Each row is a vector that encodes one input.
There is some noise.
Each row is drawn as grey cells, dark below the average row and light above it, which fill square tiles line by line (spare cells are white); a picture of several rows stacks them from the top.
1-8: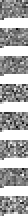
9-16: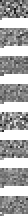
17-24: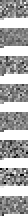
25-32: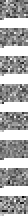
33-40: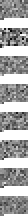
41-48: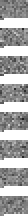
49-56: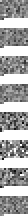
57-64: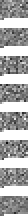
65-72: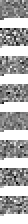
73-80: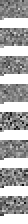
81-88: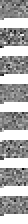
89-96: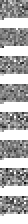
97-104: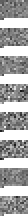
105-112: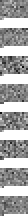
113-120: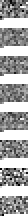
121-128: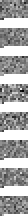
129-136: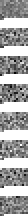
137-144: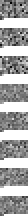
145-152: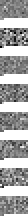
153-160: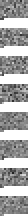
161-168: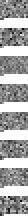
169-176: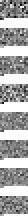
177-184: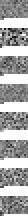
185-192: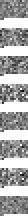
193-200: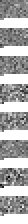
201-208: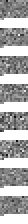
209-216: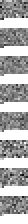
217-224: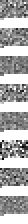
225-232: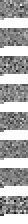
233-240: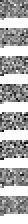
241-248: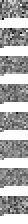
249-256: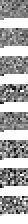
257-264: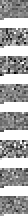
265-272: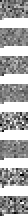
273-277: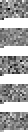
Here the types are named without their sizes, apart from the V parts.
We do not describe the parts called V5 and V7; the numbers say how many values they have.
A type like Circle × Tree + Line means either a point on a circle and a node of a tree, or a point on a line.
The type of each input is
Label × Label × (Tree + V7) + Line + V5.
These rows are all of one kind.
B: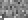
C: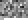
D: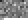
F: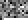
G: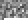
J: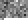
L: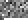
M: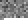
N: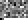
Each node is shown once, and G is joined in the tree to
B, C and M.
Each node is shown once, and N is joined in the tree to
C.
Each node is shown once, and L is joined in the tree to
B.
